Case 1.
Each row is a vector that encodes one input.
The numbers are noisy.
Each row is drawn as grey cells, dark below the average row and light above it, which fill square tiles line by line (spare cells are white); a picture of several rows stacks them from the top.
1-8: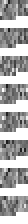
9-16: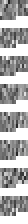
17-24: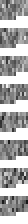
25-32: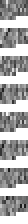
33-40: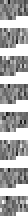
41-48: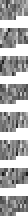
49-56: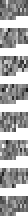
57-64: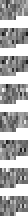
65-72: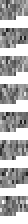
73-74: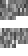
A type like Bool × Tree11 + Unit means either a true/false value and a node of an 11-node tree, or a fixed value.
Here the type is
Bool × Circle6 + Unit.
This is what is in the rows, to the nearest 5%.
About 95% of them hold a point on a 6-point circle and a true/false value. The rest hold a fixed value.
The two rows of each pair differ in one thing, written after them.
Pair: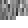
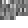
the place on the 6-point circle
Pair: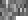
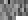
the true/false value
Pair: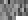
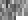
the place on the 6-point circle
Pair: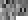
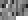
the true/false value
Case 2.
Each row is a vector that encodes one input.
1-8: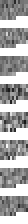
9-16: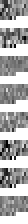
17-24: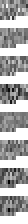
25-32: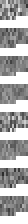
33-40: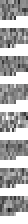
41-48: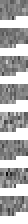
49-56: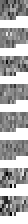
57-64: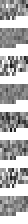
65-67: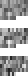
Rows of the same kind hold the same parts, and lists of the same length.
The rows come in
3 kinds.
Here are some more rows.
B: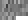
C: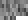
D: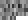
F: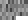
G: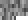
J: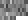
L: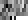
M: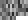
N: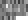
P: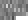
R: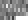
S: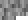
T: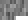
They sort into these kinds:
B, C, F, J, T
D, G, M, N, P, R, S
L

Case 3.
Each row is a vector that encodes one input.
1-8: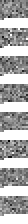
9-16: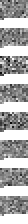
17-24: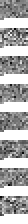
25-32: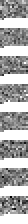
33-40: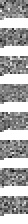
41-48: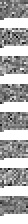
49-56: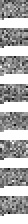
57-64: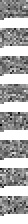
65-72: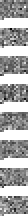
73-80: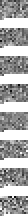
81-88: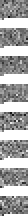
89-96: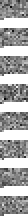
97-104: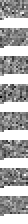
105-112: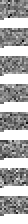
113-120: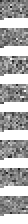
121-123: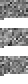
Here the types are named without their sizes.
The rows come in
2 kinds.
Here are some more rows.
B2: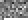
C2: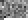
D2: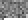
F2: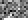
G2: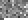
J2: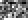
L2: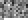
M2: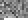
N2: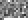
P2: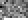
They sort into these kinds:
B2, C2, D2, F2, G2, J2, M2, N2
L2, P2

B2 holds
a point on a line and three true/false values.
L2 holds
a point on a line.
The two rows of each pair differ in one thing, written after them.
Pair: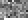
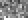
the place on the line
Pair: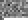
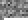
the place on the line
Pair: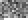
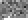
one of the three true/false values
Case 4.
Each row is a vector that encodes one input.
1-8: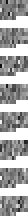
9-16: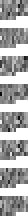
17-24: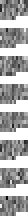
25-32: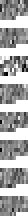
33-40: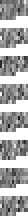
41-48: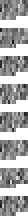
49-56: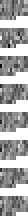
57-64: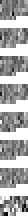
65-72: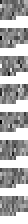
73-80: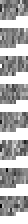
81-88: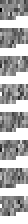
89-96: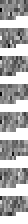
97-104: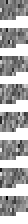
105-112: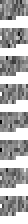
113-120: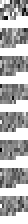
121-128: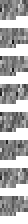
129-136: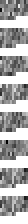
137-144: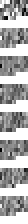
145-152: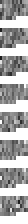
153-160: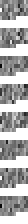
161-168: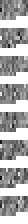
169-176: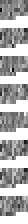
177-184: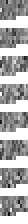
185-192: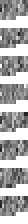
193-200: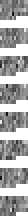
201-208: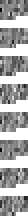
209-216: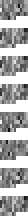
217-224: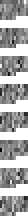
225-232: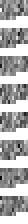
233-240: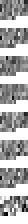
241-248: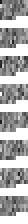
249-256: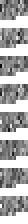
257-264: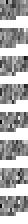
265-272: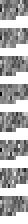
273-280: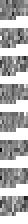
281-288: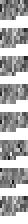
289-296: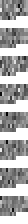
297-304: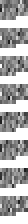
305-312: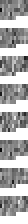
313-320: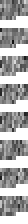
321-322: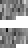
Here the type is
List2(Line11).
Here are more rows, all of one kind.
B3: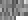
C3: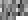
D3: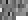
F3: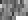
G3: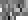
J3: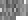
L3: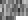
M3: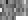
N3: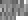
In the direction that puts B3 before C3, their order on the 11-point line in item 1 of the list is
L3, F3, N3, B3, J3, M3, D3, C3, G3.
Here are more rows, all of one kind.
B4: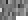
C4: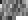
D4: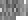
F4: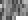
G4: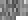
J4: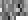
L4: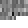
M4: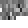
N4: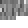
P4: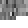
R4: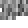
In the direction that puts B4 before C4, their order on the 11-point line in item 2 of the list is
R4, N4, D4, G4, F4, J4, L4, B4, M4, C4, P4.
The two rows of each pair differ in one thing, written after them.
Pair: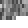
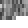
the place on the 11-point line in item 2 of the list
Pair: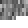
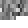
the place on the 11-point line in item 1 of the list
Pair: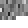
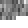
the place on the 11-point line in item 1 of the list
